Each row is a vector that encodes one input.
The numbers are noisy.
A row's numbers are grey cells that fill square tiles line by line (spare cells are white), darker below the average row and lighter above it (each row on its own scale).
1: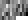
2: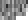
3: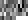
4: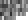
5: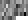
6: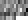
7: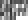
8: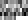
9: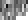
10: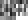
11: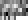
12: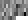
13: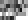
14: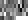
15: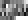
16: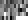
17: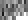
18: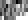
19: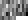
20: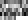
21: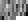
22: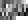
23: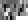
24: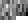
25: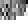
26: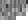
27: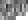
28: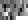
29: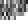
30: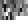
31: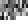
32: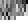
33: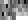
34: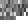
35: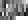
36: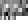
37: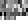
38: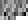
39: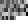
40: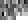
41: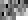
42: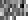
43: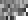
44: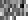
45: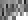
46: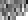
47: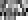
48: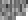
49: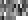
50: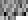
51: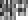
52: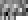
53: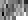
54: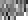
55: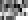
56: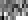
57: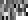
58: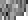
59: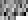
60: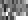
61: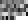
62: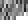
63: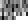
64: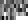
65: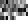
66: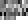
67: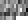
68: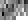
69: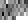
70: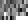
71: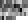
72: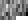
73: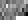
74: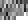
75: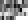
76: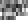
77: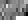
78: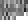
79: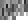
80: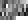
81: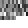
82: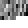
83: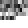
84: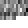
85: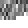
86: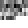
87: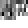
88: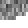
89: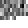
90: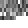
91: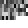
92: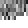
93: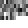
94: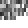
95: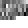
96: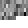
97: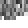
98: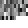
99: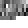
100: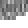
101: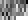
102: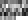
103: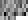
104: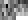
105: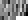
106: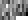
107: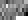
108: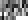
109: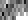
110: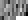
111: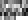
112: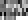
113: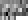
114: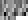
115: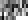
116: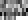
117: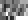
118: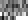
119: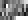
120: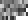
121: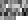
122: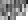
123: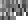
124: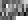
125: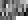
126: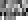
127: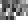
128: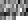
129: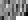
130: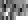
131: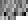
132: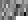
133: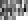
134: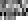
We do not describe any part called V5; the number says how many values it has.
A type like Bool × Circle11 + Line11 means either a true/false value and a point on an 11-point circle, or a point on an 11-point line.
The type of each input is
List2(Bool × V5).
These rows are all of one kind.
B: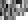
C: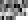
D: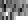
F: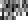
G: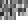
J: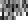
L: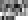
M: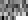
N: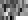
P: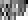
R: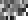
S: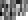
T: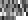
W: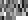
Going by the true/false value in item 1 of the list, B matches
G, P and S.
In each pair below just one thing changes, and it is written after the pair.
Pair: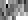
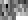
the true/false value in item 2 of the list
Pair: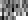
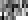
the true/false value in item 2 of the list
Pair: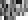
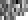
the value of V5 in item 2 of the list
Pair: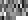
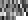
the true/false value in item 2 of the list
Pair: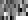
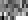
the value of V5 in item 1 of the list
